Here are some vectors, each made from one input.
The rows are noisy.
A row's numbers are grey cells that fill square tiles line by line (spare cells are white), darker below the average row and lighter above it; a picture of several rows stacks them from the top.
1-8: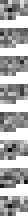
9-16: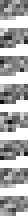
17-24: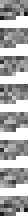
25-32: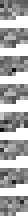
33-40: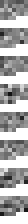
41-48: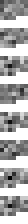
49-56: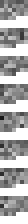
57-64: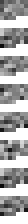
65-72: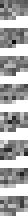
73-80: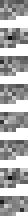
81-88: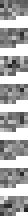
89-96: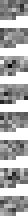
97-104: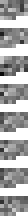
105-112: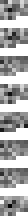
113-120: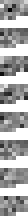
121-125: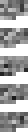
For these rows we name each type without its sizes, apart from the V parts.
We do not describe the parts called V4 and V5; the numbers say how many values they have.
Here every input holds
either a point on a line and a value of V5, or a true/false value and a value of V4.
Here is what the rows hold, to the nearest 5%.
About 65% of them hold a point on a line and a value of V5. The rest hold a true/false value and a value of V4.
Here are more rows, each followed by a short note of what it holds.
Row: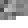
a point on a line and a value of V5
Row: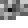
a true/false value and a value of V4
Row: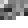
a true/false value and a value of V4
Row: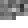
a point on a line and a value of V5
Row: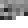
a true/false value and a value of V4
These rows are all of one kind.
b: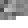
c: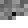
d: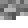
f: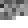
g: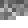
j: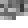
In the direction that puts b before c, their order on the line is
d, b, c, f, g, j.
